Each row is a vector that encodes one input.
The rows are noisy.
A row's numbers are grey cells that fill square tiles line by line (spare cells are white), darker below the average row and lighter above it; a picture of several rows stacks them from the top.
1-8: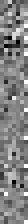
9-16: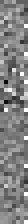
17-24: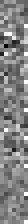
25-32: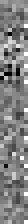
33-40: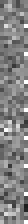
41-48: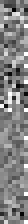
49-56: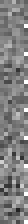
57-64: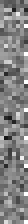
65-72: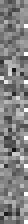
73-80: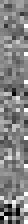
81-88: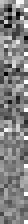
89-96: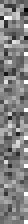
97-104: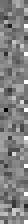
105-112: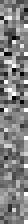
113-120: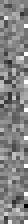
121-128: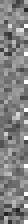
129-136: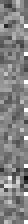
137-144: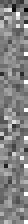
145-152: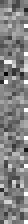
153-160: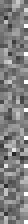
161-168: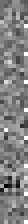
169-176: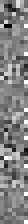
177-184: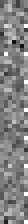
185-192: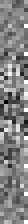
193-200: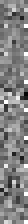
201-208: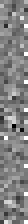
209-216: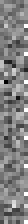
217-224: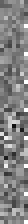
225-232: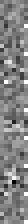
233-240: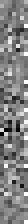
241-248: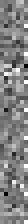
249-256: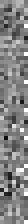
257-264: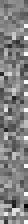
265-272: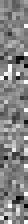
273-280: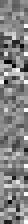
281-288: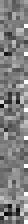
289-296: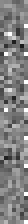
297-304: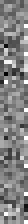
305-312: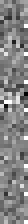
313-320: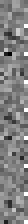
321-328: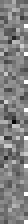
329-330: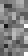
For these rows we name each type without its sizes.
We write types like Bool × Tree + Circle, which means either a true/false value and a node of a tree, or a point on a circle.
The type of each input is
List(Line).
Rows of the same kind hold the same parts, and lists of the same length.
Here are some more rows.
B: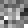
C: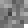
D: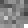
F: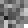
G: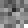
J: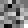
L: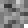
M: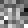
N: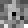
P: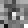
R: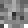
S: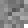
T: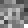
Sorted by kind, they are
B, D, L, M, N, R, T
C, F, G, P, S
J

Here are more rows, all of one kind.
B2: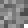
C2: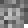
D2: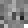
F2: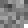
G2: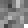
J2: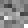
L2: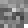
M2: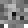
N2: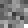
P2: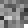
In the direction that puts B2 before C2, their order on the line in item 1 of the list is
N2, G2, M2, J2, D2, P2, L2, B2, C2, F2.
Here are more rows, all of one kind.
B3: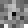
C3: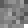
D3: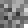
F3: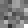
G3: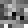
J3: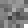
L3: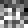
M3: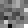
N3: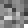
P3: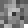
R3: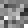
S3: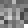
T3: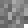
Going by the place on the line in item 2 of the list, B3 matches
F3, L3, P3 and S3.
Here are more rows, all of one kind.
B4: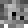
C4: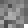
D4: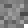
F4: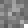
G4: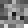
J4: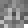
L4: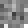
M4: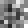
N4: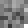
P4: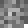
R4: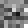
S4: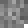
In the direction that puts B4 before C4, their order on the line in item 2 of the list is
N4, B4, D4, J4, L4, M4, R4, F4, S4, G4, P4, C4.
